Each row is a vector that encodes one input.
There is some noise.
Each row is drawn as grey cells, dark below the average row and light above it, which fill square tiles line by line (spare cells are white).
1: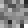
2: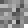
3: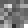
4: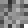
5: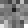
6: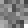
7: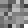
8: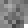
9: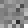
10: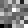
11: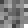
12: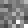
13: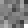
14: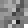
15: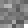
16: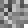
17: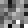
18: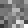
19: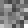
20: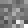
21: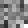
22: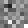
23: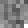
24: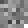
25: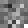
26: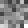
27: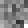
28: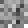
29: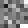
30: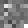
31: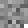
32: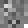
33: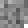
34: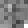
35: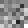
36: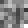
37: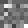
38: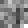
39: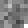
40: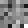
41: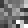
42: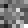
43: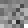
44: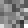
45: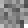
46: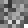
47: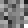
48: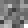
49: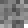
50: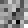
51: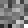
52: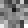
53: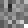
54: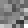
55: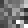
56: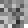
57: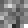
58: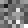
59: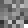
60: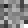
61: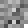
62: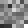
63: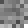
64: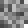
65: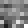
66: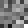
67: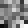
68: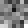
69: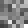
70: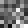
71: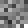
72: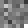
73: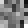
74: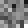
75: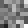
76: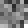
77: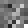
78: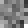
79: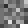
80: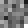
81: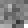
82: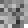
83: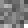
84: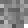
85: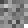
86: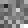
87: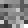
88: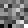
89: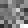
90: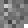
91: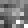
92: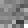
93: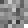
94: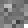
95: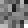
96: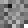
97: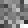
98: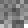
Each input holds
either a point on a 4-point line and a point on a 5-point line, or a point on a 9-point line, or four true/false values.
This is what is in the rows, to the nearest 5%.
About 20% of them hold a point on a 4-point line and a point on a 5-point line. About 20% of them hold a point on a 9-point line. The rest hold four true/false values.
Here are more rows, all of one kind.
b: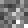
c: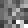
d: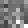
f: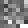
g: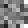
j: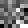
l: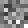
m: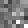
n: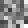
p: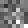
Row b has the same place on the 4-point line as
c, d, n and p.
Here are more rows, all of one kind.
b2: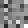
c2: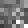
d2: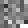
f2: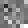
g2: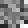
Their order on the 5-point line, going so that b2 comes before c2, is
b2, c2, g2, d2, f2.
